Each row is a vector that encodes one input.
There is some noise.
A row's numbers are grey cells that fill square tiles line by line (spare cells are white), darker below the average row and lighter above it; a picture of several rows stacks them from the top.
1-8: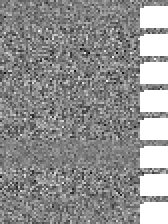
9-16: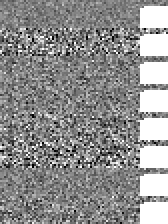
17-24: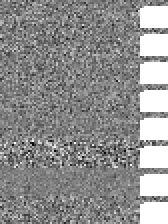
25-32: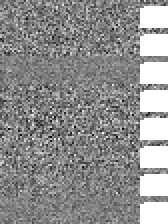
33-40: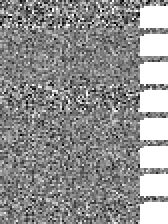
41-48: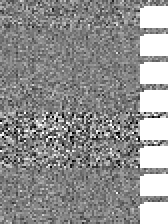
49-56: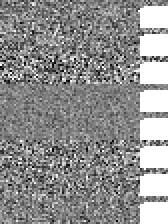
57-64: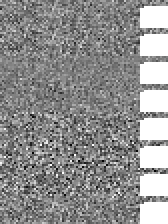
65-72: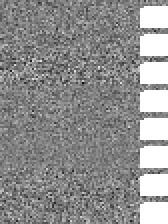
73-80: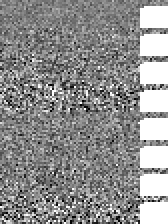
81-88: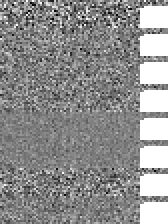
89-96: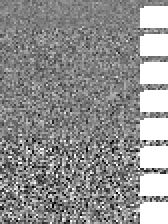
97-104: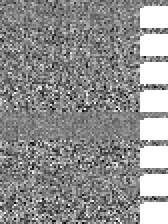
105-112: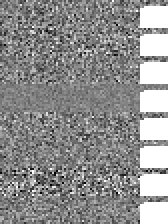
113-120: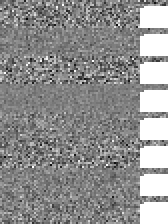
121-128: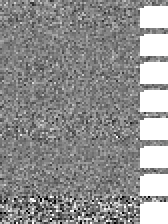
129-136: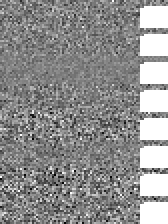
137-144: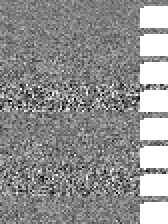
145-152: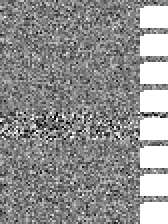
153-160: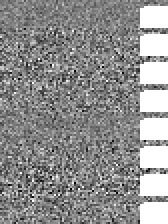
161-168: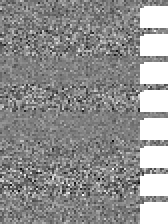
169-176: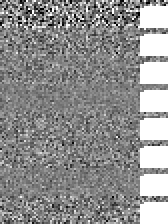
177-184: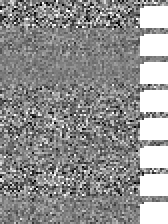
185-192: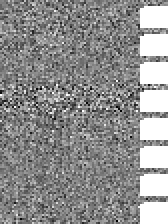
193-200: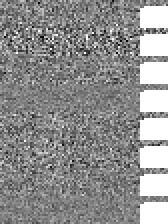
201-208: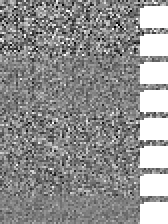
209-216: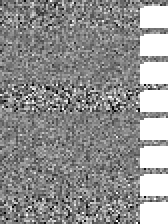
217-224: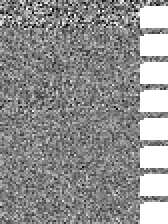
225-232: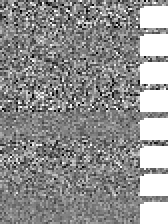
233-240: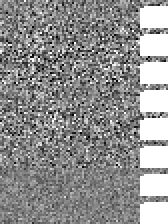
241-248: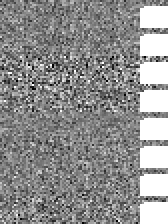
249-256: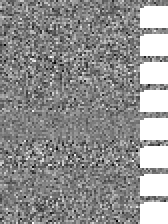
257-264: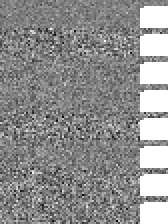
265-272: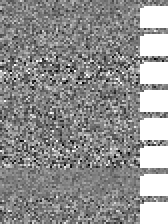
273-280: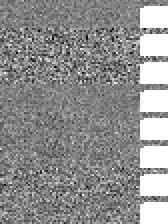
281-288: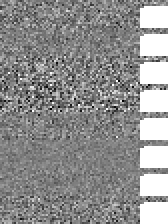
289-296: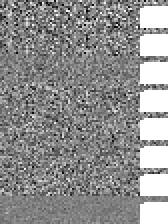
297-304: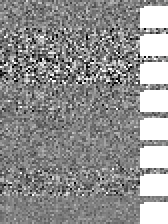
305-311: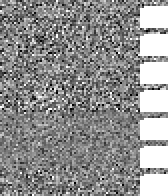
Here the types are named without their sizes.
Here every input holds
either three true/false values, or a list of points on a circle.
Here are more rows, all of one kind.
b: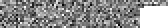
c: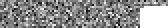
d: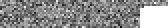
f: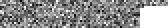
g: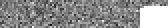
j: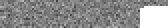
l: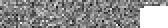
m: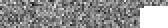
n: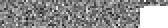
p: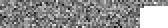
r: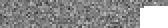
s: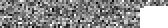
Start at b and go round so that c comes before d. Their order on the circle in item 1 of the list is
b, f, c, d, p, r, j, n, g, l, m, s.
